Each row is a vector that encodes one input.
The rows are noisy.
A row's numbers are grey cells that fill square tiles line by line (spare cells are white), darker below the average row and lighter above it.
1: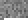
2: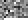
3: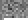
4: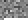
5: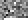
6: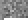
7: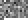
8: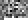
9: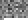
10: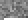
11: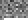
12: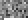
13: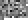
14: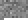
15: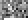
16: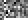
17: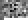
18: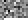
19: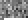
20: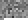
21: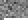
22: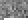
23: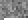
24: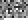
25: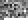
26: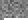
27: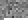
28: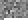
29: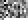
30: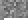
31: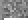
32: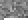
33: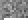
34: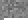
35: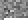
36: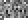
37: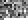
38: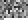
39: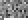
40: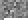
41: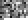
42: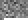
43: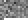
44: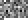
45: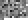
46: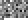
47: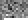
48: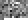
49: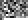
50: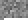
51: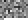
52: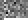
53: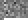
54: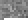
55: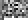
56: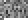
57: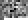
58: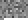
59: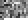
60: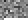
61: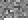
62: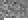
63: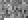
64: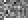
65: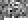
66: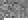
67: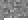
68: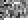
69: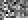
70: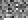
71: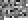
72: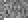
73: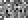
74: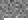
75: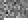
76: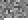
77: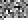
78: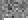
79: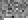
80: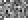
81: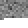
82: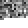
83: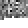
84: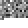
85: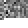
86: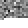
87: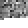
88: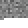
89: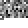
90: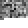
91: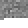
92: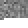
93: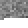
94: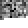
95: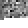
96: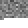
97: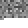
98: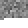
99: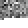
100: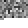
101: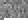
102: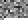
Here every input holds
either a point on a 5-point line, or a point on an 8-point line and three true/false values.
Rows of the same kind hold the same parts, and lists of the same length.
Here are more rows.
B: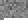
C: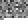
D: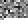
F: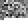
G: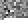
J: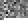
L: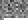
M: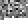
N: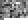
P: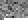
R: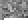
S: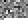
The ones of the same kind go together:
B, C, D, G, J, L, P, R, S
F, M, N

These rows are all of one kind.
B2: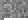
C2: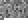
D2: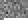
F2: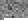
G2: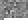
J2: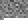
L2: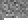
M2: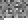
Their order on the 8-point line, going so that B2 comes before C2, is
D2, J2, L2, M2, B2, C2, F2, G2.
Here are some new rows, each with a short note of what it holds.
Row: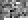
a point on a 5-point line
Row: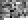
a point on a 5-point line
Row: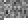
a point on an 8-point line and three true/false values
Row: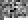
a point on a 5-point line
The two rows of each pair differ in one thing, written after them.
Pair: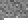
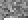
the place on the 8-point line
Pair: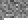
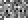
the place on the 8-point line
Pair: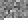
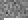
the place on the 8-point line
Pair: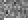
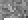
one of the three true/false values
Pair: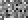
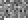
one of the three true/false values
